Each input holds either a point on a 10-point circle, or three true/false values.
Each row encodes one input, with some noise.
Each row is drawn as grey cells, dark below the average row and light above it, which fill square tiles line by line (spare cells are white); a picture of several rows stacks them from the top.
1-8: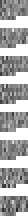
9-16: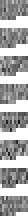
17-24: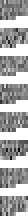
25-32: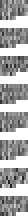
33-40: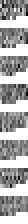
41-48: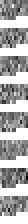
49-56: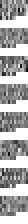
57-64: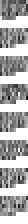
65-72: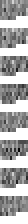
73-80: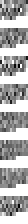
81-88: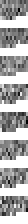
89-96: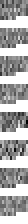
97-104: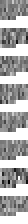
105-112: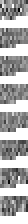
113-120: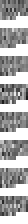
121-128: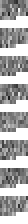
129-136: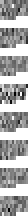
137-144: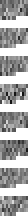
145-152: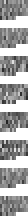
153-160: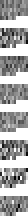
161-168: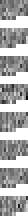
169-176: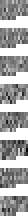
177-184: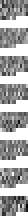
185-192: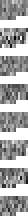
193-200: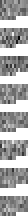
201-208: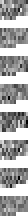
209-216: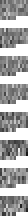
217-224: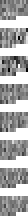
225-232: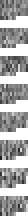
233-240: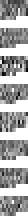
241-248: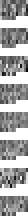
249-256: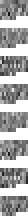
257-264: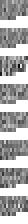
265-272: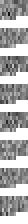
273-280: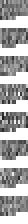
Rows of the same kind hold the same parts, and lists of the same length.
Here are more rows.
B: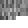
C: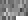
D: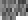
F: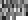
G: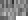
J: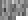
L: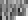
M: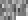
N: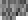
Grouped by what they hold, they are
B, C, F, G, J, L, M
D, N

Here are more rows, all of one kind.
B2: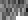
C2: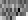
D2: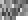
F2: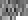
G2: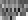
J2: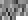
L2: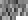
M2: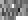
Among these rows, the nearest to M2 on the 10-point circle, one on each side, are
C2 and D2.
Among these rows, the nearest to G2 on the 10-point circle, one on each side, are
B2 and C2.
